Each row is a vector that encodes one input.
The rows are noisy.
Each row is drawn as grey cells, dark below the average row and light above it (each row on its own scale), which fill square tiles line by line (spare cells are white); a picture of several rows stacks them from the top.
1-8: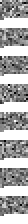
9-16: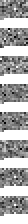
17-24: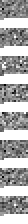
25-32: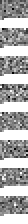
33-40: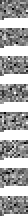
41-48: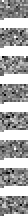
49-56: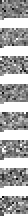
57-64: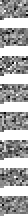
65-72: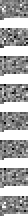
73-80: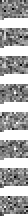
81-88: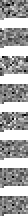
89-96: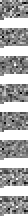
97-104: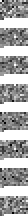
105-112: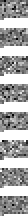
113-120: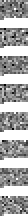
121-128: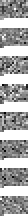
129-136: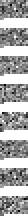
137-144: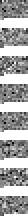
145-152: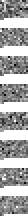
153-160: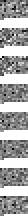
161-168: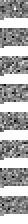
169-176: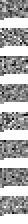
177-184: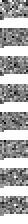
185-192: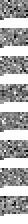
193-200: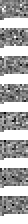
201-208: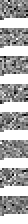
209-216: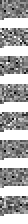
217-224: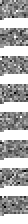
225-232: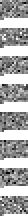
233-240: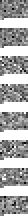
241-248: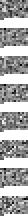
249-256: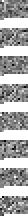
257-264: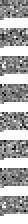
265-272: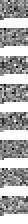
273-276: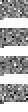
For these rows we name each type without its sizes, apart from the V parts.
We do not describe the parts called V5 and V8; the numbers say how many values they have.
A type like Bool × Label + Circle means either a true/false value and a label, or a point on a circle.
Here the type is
(Bool × Line + V5) × V8.
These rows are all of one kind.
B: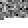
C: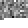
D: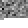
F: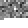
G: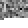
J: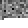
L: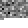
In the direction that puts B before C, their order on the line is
B, J, F, C, G, D, L.
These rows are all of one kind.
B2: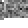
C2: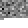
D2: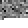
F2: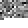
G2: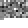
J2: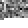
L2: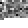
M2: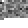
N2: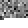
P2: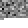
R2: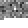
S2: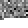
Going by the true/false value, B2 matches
F2, M2, R2 and S2.
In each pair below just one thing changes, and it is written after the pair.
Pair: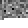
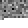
the place on the line
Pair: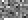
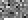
the place on the line
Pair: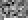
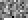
the value of V8
